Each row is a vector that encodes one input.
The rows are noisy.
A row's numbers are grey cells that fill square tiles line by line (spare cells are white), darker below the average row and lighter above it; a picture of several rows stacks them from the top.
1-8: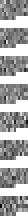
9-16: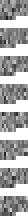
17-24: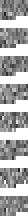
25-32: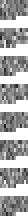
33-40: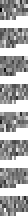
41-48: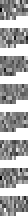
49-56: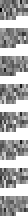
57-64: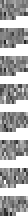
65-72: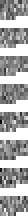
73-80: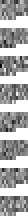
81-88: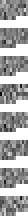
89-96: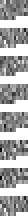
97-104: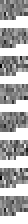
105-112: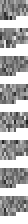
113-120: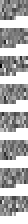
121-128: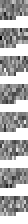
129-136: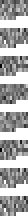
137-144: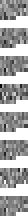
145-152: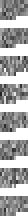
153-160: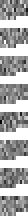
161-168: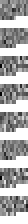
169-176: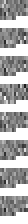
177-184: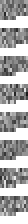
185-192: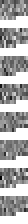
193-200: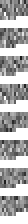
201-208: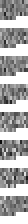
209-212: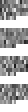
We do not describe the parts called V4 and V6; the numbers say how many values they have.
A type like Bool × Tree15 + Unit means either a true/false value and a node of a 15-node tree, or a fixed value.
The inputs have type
Bool × Label8 × V4 + Tree7 + V6.
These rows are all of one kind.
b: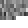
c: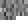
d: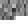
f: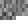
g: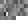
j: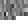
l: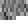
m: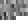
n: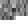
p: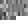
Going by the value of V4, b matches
c, j and m.
